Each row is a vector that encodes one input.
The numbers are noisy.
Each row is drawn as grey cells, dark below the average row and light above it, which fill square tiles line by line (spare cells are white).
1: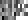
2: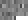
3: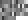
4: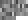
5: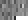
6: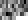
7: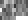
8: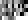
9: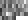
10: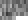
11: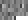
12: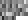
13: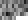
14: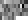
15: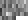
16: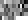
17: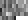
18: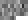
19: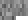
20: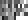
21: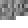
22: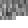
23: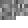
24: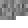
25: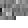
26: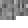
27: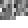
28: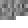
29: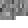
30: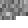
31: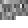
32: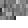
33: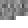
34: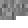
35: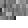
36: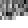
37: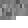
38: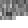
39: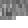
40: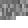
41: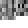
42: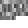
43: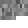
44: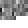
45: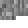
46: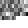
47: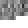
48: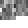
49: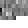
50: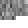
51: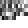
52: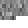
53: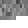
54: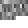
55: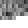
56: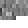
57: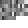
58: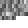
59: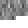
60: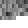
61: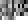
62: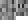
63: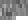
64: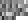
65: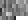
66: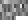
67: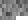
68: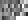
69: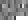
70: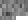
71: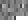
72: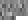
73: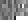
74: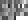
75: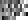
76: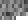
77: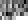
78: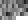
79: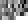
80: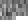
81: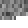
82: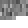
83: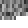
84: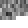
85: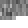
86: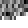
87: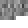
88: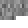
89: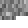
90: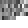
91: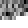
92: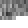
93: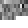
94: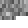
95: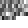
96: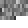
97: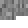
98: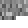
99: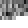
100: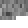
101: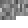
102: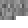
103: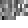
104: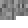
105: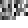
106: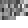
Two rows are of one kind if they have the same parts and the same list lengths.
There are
2 kinds of row.
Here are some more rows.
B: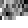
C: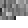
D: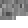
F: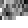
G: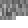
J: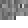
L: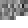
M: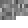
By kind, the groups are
B, F
C, D, G, J, L, M

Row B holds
a true/false value.
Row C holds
a node of a 12-node tree and a true/false value.
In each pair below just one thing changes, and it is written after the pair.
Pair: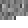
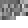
the node of the tree
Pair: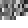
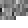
the node of the tree
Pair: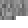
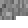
the node of the tree
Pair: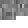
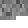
the node of the tree
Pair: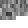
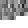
the true/false value
